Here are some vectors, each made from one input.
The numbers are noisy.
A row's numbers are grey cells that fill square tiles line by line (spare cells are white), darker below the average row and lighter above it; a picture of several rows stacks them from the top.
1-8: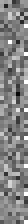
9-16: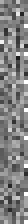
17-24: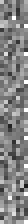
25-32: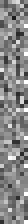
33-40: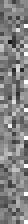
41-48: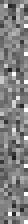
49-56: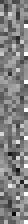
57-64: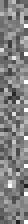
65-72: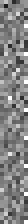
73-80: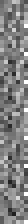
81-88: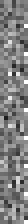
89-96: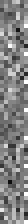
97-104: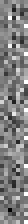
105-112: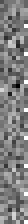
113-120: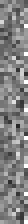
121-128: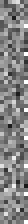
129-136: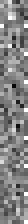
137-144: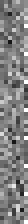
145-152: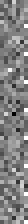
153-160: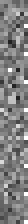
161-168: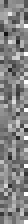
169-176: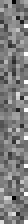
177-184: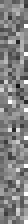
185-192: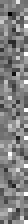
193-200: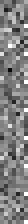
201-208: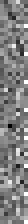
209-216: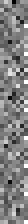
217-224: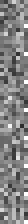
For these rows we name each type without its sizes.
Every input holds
a point on a circle, together with either a point on a circle, or four true/false values.
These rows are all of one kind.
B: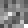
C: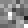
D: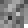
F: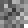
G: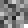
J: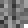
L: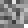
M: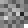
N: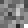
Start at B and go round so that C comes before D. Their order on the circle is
B, N, J, M, C, D, F, L, G.
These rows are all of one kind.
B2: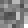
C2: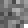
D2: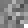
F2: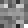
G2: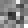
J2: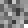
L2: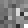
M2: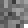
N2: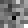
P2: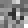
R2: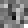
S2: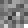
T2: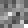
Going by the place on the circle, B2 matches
D2, G2, P2 and S2.
